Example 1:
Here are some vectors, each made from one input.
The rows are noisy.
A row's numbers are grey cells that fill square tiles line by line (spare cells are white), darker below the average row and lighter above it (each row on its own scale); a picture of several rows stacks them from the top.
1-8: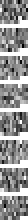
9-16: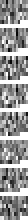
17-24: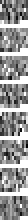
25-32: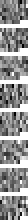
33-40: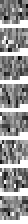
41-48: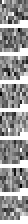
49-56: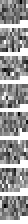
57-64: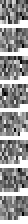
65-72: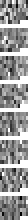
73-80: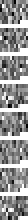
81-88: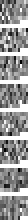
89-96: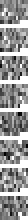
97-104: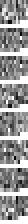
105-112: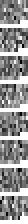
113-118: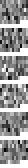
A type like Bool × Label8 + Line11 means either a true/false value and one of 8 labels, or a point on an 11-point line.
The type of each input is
Circle8 × Line5 + Line7.
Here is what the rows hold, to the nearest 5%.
About 55% of them hold a point on an 8-point circle and a point on a 5-point line. The rest hold a point on a 7-point line.
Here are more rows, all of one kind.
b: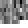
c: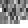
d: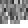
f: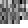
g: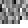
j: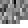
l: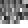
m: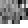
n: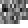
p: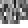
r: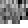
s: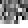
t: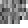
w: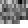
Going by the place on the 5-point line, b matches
g, j and l.
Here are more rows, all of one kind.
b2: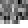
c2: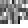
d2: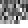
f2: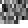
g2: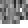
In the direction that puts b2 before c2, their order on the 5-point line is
g2, d2, b2, c2, f2.
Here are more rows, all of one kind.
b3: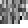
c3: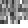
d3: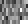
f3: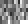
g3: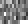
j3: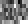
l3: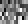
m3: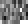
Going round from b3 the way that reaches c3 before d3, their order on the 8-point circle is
b3, g3, c3, f3, l3, j3, d3, m3.
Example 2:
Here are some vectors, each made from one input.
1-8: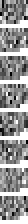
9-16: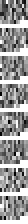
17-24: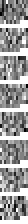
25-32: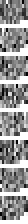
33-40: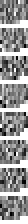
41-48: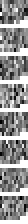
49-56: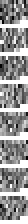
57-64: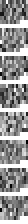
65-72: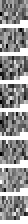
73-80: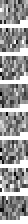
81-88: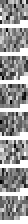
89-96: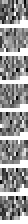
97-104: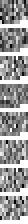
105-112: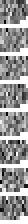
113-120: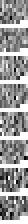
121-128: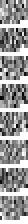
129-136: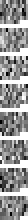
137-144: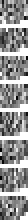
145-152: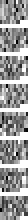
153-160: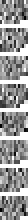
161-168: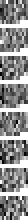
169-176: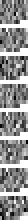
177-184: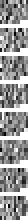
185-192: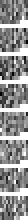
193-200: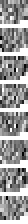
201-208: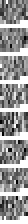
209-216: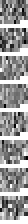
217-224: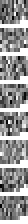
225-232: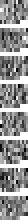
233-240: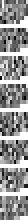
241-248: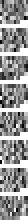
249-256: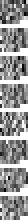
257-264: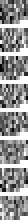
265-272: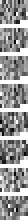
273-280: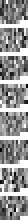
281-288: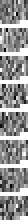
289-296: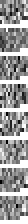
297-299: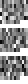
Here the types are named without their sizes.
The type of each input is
Bool × Label × (Tree + Unit).
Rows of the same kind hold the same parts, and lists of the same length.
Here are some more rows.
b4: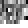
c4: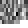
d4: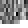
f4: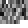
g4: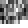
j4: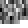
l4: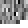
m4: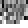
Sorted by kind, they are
b4, f4, g4, j4, l4, m4
c4, d4

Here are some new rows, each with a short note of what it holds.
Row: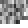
a label, a node of a tree and a true/false value
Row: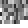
a label and a true/false value
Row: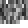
a label, a node of a tree and a true/false value
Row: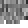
a label, a node of a tree and a true/false value
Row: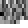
a label and a true/false value
